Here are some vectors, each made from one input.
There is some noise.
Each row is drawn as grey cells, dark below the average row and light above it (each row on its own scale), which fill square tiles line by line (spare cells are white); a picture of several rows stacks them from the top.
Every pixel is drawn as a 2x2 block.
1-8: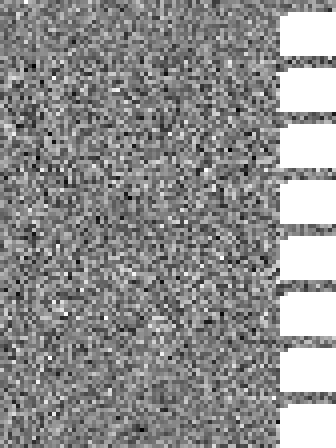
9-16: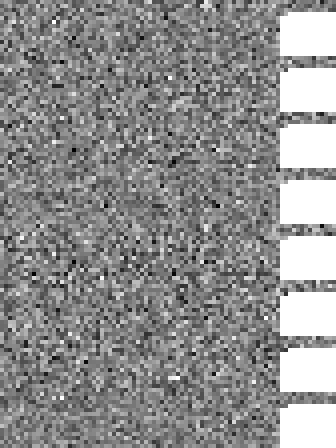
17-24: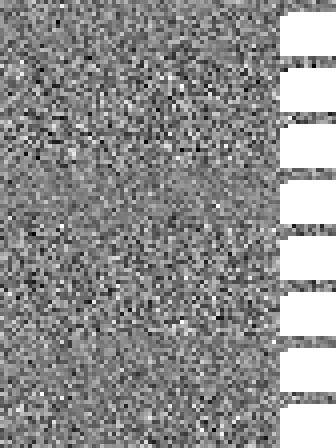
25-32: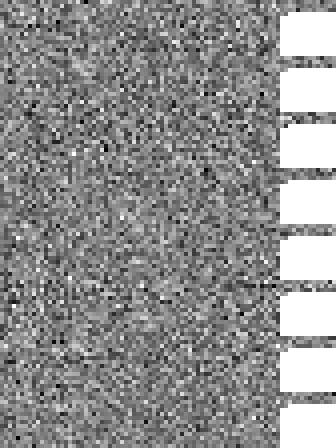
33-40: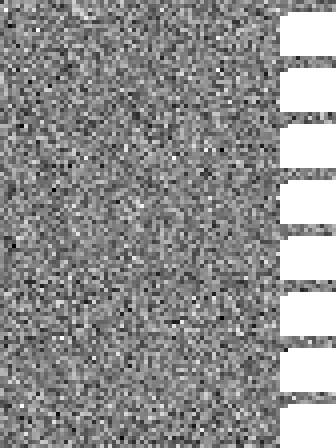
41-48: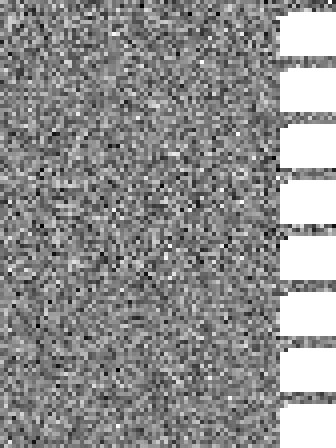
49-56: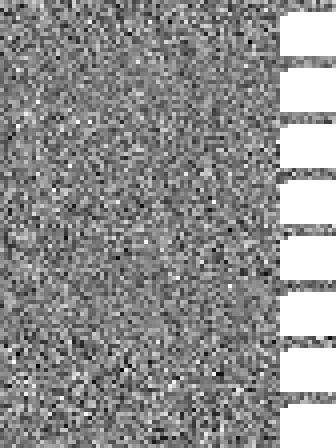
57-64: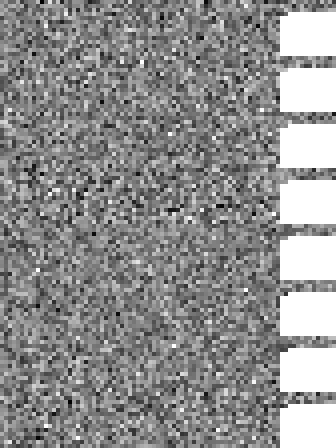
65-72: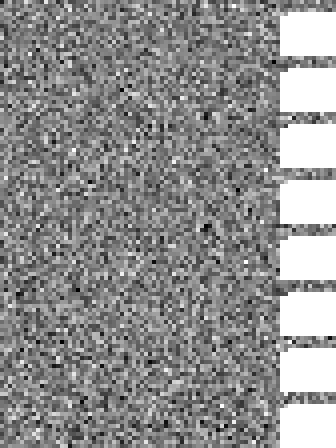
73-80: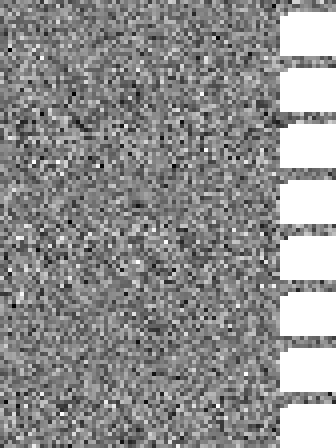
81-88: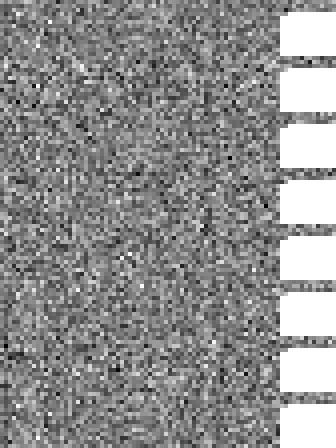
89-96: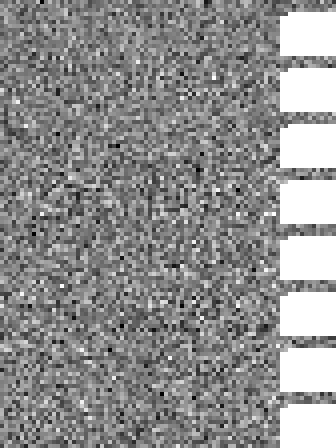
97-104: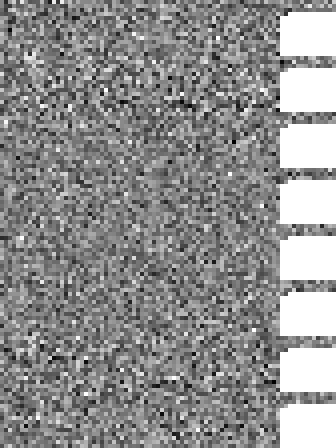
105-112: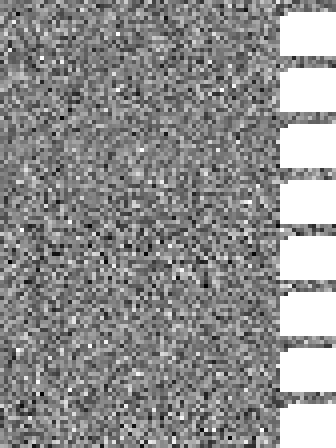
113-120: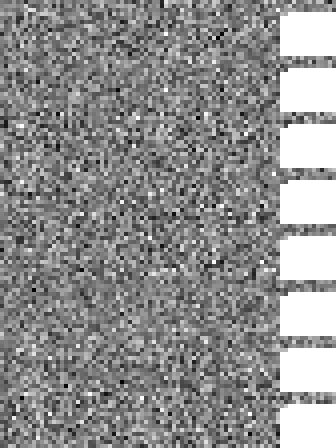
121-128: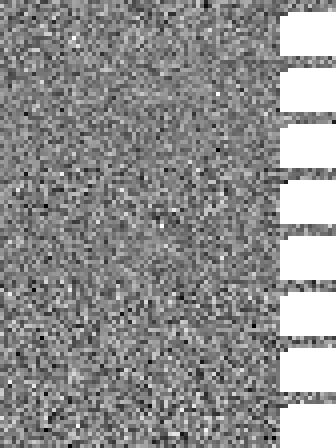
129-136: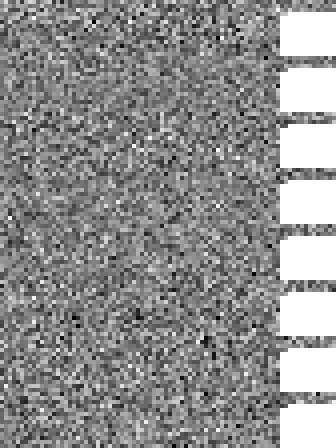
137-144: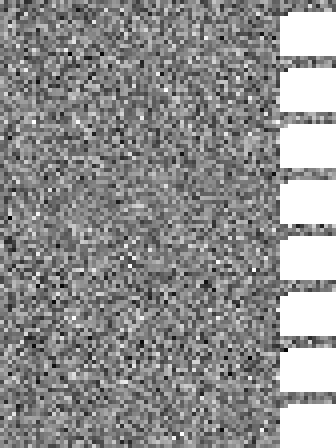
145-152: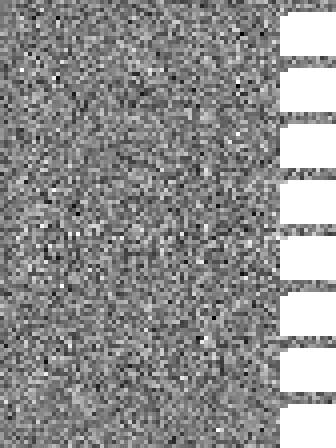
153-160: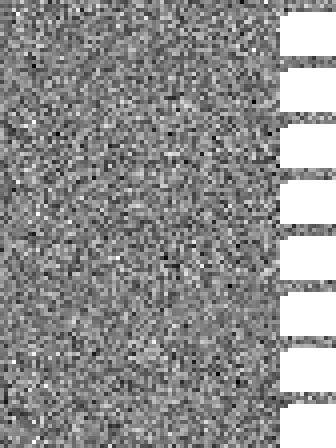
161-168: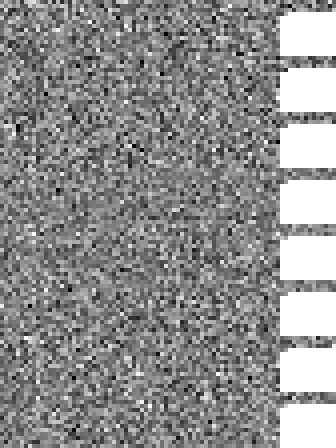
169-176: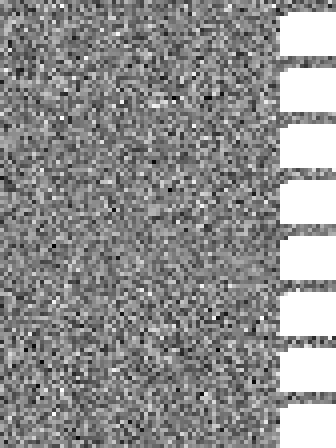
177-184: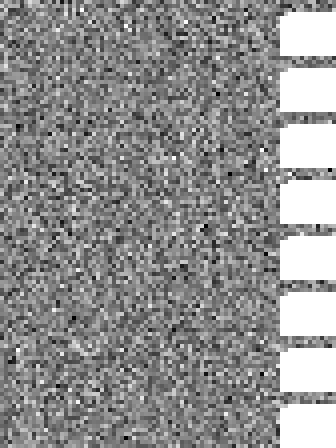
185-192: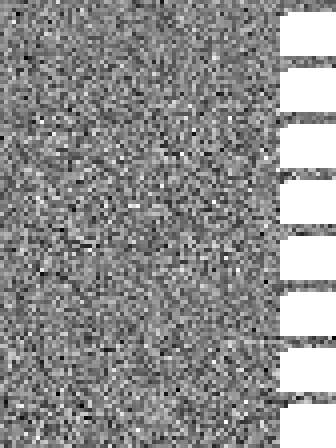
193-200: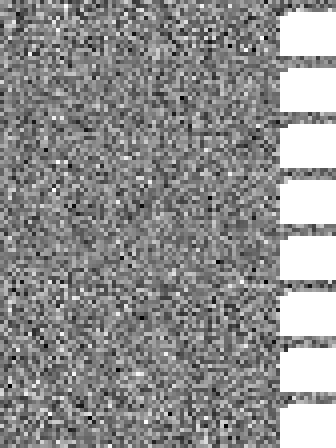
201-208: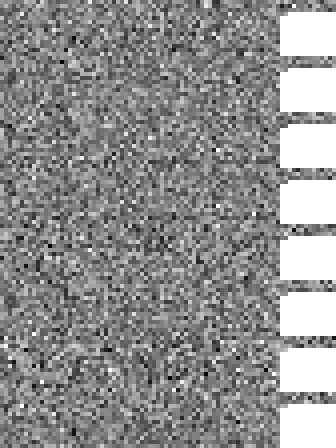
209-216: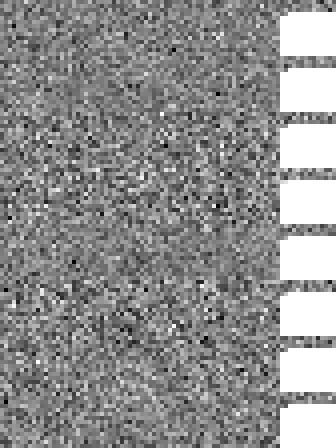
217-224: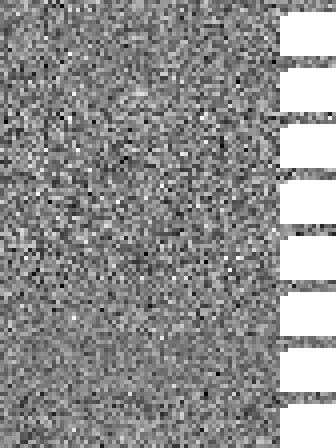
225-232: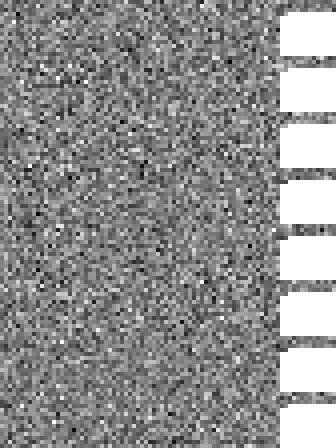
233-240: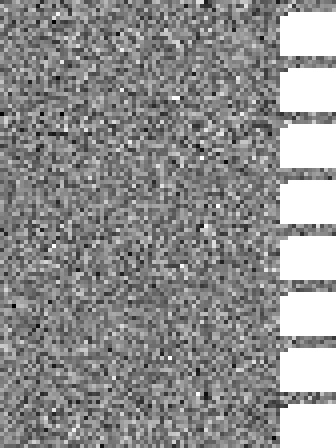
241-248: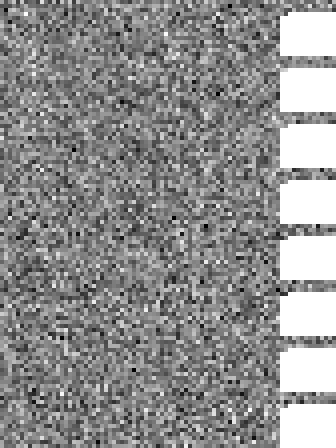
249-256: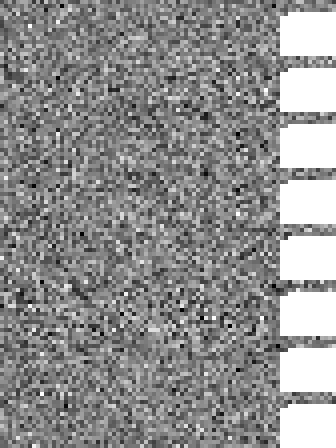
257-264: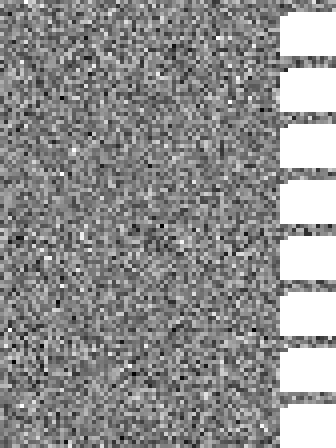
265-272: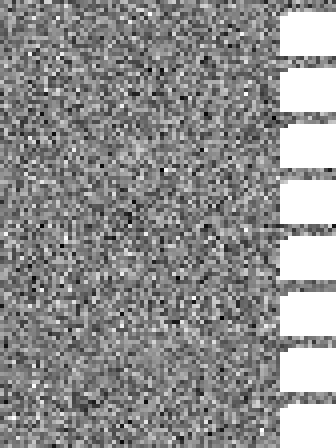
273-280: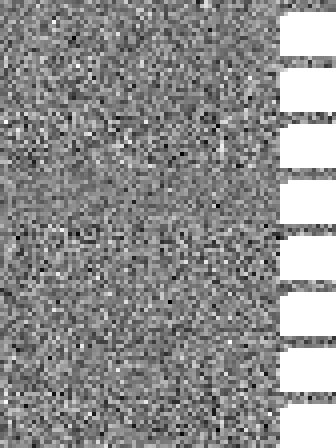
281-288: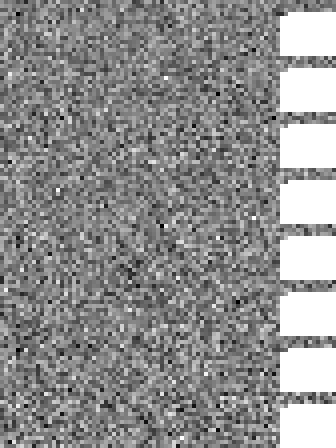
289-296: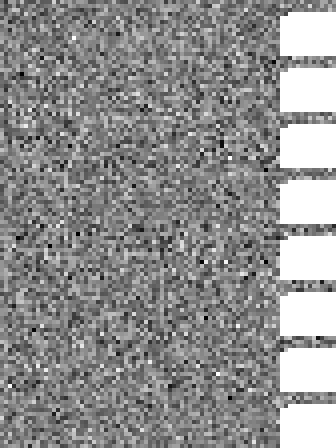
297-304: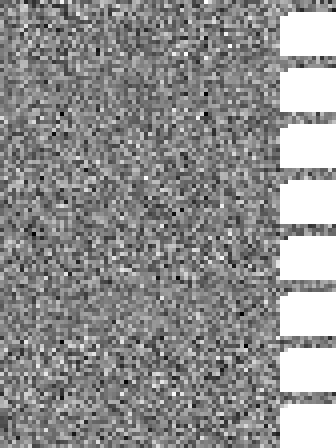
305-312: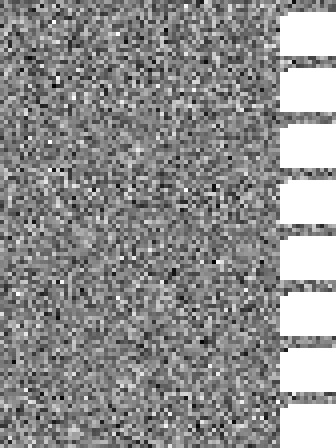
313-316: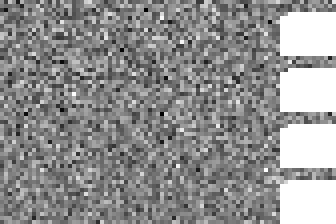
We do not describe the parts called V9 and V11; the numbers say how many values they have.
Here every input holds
a point on a 7-point line and a value of V9, together with either a point on a 10-point circle and a true/false value, or a value of V11.
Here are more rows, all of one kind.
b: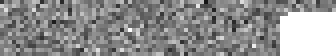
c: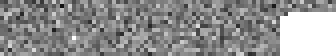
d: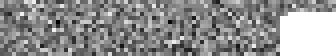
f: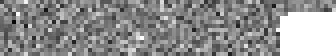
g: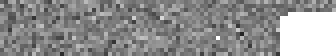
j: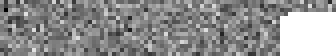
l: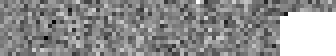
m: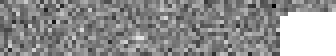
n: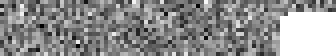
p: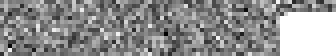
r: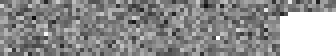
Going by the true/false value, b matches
d and f.
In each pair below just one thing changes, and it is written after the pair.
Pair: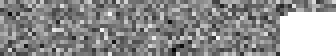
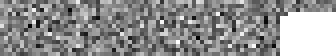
the value of V9
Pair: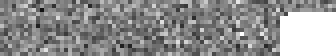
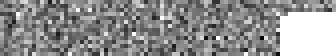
the value of V9
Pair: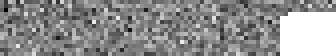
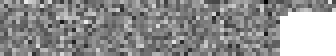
the place on the 10-point circle
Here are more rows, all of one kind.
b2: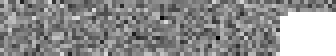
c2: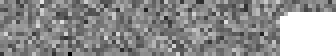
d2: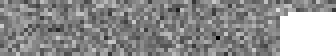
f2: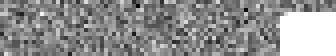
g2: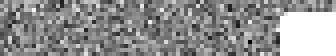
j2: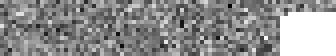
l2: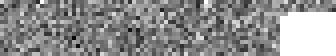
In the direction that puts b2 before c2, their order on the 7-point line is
l2, b2, f2, c2, d2, g2, j2.
